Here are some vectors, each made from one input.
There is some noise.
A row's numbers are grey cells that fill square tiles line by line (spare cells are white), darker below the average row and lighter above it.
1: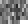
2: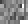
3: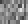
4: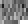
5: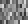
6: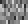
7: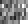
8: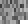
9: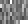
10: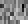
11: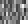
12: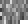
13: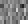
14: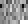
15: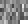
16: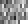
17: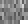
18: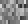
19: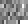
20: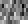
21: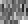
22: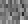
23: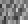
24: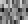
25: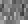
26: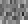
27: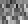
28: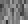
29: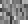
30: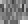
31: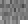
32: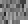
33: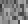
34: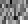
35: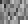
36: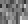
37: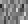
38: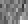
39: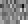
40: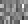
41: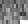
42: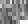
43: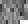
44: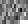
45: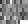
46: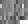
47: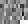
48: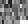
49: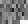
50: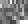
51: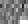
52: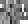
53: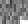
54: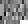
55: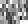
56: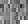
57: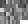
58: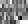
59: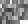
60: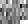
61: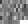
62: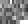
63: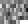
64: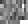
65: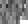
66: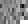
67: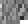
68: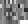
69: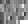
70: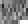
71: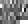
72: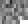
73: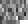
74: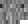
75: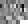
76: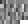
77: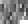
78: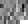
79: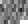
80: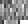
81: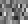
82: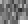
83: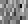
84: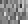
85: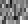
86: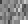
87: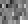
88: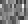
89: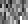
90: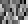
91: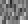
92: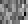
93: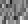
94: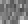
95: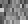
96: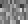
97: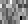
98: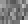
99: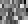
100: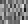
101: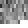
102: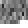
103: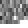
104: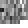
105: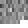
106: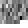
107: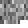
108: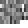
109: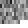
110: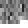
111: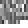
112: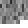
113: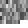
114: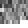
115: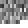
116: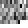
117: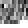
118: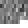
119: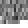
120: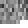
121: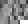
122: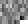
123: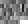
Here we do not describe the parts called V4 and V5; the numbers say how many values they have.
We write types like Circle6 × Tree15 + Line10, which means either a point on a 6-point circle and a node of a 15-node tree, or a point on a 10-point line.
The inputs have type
(Bool × V5 + V4) × Label6.
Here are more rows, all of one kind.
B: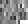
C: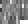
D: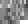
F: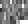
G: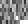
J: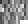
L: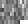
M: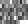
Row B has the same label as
C and F.
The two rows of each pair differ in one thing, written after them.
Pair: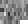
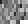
the label
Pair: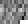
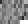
the value of V5
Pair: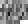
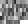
the true/false value
